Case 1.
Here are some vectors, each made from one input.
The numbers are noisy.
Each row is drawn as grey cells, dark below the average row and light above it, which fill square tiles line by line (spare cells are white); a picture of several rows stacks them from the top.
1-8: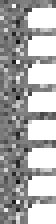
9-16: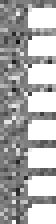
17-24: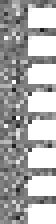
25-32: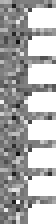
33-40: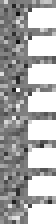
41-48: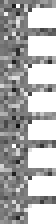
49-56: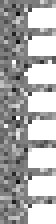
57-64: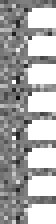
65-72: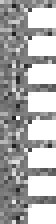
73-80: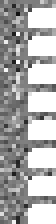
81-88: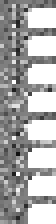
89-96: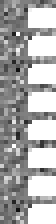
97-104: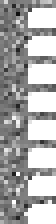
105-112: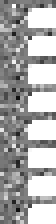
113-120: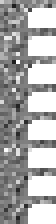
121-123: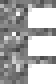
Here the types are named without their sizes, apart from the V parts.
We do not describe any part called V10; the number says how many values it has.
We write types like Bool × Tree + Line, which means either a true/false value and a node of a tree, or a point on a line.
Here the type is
Circle × V10 + Line.
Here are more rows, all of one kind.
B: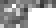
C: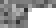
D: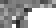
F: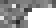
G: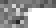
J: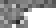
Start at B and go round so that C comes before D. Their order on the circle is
B, C, D, F, J, G.
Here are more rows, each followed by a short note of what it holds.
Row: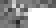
a point on a circle and a value of V10
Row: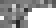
a point on a circle and a value of V10
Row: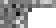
a point on a line
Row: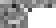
a point on a line
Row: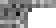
a point on a line
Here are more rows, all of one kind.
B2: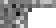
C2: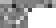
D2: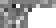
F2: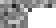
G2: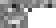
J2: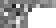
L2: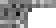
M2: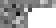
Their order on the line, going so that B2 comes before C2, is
L2, B2, M2, J2, D2, C2, F2, G2.
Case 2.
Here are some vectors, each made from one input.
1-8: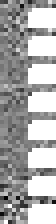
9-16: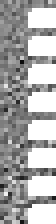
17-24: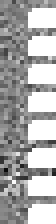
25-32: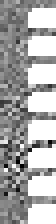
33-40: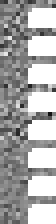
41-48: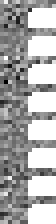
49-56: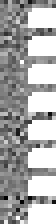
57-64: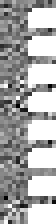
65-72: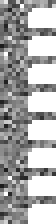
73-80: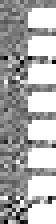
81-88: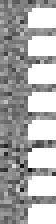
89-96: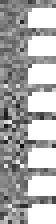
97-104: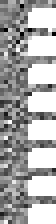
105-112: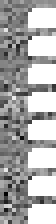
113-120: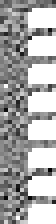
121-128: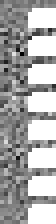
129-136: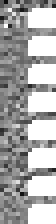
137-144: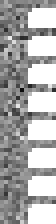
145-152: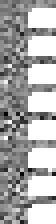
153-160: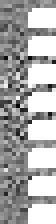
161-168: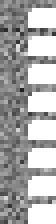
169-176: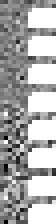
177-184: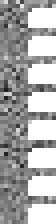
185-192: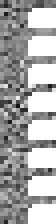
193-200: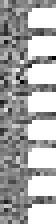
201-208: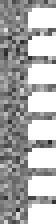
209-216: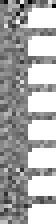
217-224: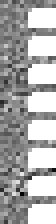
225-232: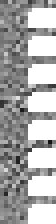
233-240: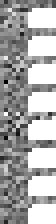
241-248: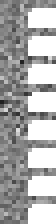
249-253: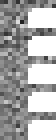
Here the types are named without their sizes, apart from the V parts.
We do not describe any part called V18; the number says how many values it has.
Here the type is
Label × V18 + Line.
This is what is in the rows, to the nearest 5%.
About 70% of them hold a label and a value of V18. The rest hold a point on a line.
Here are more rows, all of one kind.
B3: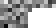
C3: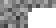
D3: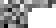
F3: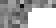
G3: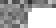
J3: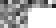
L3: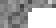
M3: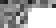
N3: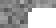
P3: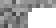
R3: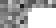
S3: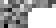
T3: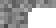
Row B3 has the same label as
C3 and D3.
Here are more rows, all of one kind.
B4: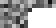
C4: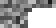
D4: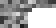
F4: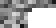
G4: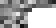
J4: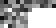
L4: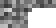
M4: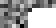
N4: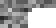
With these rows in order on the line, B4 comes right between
L4 and M4.
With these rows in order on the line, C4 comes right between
J4 and L4.
